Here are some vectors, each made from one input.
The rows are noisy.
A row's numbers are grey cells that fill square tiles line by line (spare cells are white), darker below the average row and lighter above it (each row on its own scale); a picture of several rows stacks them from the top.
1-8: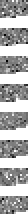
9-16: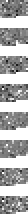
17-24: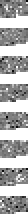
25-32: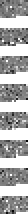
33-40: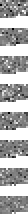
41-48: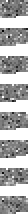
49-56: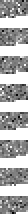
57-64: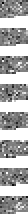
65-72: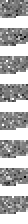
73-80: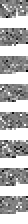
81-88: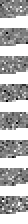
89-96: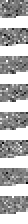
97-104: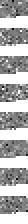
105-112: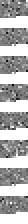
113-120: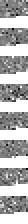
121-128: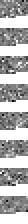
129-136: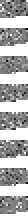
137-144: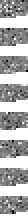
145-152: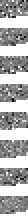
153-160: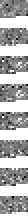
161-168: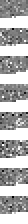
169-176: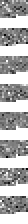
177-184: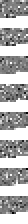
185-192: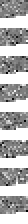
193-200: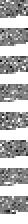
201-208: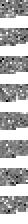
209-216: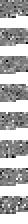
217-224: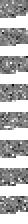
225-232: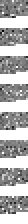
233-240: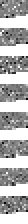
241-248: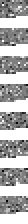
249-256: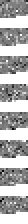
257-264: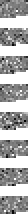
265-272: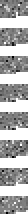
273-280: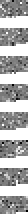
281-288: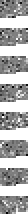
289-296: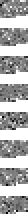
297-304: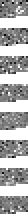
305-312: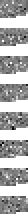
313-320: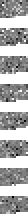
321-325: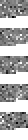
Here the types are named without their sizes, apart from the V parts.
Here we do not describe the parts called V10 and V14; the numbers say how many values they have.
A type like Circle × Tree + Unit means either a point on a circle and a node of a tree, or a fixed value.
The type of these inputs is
Bool × ((Circle + Unit) × V10 + V14).
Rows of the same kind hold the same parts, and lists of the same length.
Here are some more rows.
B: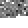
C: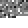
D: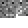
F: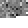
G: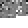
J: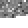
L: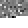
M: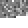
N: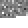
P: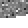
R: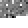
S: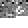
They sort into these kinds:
B, F
C, D, G, L, M, N, S
J, P, R

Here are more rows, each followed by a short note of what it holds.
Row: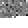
a true/false value and a value of V14
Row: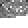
a true/false value and a value of V10
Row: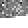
a true/false value and a value of V10
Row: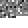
a true/false value and a value of V10
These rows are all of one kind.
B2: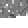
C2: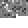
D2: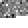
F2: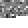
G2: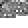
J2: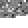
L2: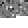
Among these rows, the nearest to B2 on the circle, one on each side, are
D2 and L2.
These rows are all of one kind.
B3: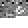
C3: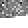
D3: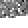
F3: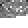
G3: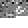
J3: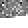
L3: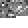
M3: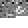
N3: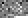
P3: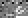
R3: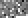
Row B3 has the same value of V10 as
G3, M3 and P3.
